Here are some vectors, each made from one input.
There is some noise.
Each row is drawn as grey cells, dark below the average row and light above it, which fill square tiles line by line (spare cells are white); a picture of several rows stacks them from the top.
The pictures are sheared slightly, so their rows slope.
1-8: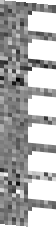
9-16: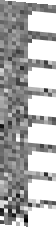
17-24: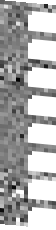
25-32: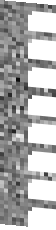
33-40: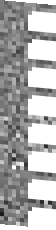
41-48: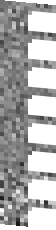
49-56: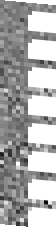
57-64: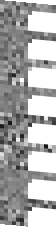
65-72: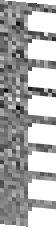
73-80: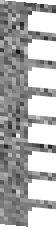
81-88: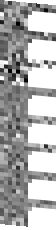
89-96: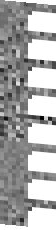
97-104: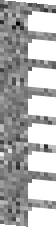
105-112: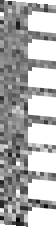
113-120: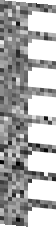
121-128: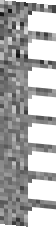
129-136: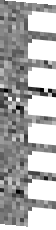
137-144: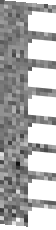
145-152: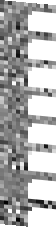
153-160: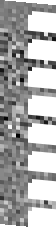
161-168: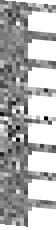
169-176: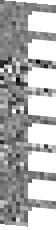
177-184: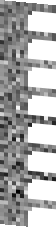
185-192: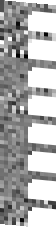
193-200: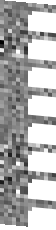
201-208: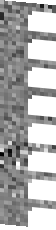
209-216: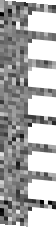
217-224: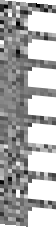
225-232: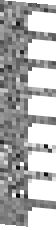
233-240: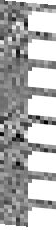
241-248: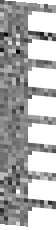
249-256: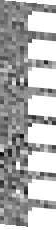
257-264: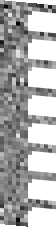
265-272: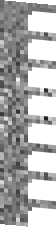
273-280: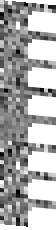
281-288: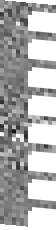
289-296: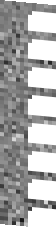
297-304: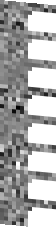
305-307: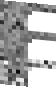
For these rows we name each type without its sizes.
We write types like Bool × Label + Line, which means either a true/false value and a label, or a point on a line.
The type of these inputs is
Bool × List(Line) + Tree.
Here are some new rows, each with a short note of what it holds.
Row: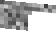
a true/false value, together with a list of two items
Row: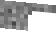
a true/false value, together with a list of two items
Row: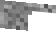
a true/false value, together with a list of one item
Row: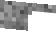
a true/false value, together with the empty list
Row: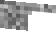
a true/false value, together with a list of three items
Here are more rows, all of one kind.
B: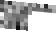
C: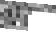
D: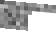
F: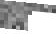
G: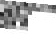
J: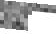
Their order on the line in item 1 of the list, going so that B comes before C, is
B, C, J, F, D, G.
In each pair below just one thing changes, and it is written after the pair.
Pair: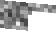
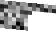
the true/false value
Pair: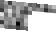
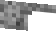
the place on the line in item 1 of the list
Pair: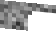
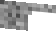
the place on the line in item 1 of the list
